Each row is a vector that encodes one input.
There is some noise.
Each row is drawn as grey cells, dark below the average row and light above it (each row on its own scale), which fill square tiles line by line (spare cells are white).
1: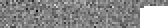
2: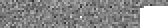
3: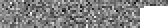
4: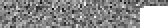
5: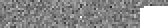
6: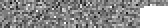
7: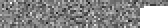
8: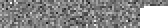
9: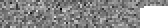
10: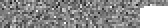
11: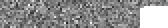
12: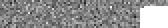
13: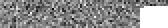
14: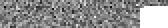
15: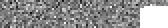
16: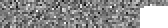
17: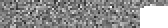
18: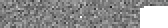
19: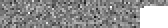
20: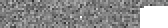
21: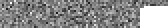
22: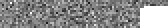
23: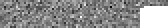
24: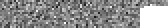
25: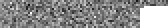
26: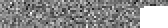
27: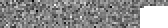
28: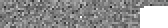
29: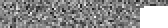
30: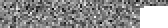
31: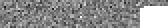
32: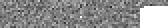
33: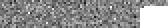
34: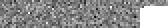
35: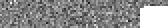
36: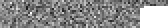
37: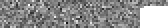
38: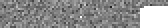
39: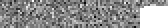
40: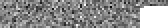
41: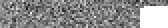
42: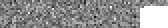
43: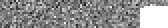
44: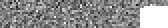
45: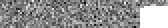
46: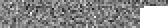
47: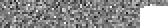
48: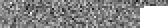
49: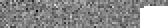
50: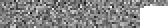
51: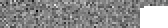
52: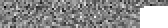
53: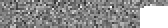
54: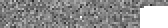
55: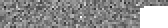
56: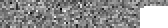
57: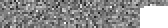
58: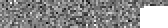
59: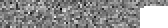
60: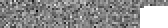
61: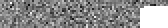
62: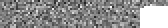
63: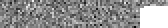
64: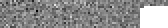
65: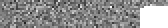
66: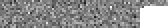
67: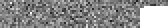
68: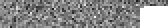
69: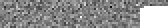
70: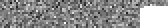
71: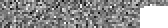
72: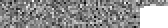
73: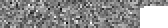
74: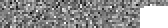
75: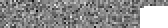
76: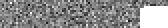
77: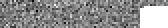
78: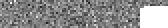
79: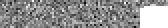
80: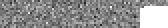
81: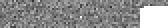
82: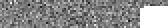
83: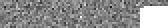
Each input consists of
either a point on a 6-point line, or a point on an 11-point line.
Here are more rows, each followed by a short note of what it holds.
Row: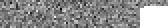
a point on a 6-point line
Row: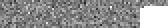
a point on a 6-point line
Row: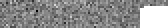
a point on an 11-point line
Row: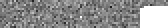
a point on an 11-point line
